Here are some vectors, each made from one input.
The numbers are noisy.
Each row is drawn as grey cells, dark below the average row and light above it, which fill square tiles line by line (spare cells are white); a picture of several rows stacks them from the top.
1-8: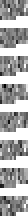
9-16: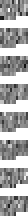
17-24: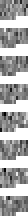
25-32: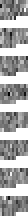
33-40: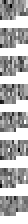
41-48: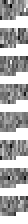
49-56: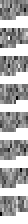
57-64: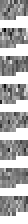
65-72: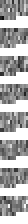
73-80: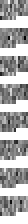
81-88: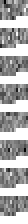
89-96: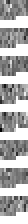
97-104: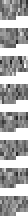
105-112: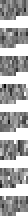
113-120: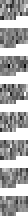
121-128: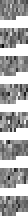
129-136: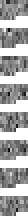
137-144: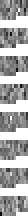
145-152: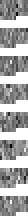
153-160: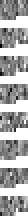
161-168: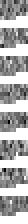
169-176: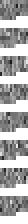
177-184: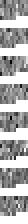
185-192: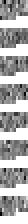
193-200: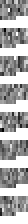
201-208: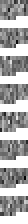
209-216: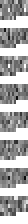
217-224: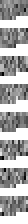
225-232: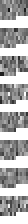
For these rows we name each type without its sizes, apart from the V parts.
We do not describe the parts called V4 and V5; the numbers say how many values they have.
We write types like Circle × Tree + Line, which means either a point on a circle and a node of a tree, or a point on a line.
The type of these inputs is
(Label + Line) × (Line + V4) × V5.
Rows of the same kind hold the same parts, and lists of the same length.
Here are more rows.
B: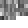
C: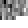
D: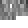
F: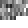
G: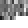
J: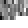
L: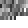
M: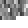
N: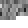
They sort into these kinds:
B, C
D
F, G, J, L, M
N

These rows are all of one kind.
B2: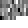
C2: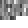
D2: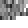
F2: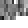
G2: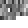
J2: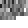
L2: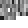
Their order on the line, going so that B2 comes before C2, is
J2, B2, D2, L2, G2, F2, C2.
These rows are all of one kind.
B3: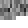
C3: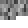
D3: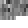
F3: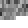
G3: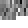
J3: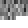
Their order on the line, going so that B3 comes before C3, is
B3, F3, D3, C3, J3, G3.
